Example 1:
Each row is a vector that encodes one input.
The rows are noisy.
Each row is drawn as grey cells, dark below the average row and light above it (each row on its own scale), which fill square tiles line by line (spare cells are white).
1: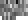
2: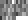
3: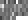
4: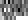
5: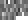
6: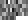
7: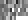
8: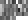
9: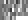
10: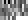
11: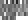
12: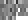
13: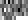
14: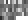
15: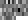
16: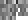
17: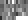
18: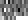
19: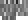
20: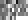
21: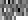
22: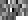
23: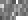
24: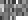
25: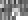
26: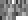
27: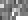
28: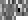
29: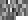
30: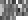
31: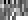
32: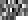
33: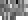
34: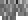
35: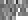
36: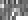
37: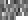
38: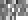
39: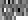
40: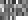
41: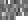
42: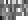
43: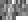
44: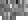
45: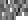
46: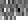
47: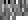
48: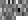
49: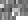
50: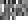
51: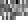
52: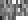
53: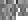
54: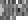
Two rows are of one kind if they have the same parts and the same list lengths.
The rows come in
2 kinds.
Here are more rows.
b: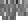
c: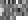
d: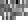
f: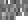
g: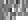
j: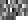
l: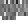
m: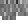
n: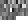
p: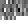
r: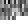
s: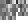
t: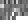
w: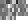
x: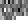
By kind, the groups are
b, d, f, g, j, l, m, n, s, w
c, p, r, t, x

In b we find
three true/false values.
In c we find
a point on an 8-point line.
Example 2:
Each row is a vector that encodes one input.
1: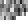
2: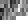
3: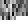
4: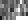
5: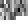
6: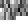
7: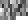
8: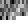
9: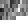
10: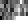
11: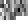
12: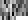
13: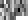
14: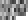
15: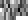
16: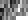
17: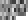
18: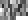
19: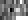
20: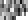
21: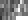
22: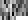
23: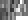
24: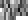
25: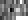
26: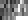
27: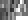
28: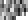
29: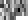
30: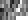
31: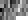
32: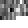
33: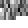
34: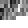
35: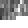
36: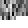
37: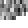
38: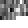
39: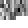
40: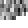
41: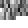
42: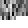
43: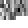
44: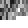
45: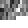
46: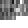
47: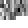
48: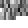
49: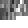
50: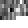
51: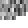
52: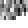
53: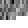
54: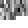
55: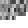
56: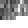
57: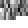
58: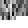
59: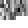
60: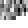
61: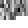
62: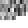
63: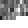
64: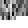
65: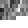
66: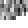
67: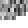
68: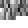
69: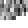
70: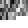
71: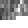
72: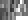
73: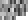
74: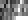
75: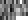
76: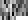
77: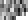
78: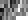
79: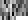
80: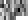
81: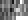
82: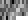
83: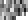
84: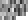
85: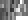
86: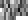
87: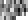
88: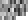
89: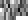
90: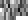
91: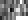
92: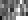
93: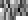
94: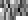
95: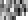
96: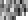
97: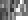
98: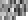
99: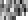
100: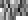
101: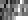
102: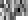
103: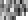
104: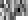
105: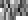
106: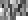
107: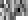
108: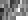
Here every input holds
a list of up to two points on a 6-point line.
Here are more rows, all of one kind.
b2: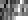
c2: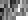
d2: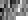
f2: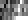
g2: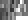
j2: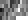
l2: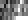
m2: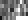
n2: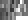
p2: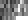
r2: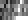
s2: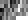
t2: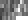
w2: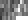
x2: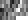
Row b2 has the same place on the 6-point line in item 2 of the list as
d2, f2, l2 and r2.
